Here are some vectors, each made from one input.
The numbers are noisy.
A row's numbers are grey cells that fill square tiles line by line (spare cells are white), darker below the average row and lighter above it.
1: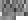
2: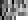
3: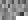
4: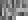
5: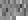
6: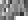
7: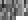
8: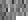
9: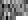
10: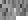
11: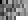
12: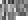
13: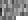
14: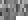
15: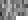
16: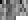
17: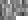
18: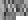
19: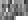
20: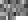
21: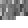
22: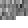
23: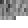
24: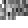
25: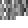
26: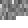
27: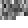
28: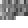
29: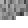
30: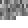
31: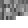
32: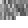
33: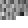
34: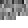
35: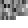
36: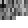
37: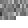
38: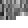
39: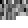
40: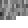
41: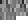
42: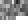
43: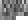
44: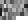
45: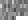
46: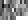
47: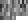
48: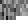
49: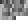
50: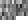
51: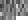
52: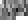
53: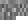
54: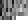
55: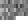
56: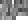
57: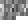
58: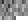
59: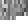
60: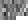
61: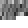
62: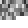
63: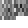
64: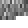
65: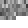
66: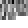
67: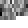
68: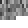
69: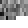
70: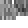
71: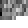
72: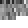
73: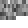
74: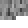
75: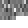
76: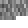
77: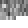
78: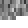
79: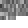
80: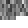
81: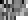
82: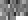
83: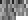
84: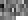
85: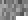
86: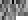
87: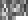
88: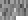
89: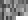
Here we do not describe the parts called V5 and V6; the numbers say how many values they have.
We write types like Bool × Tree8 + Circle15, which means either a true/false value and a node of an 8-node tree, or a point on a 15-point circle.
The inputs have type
(Bool × Bool × Bool + Line4 × V6) × V5.
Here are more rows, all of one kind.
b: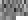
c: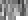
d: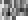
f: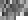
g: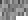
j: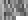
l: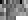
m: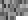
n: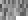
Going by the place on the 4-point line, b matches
j and l.
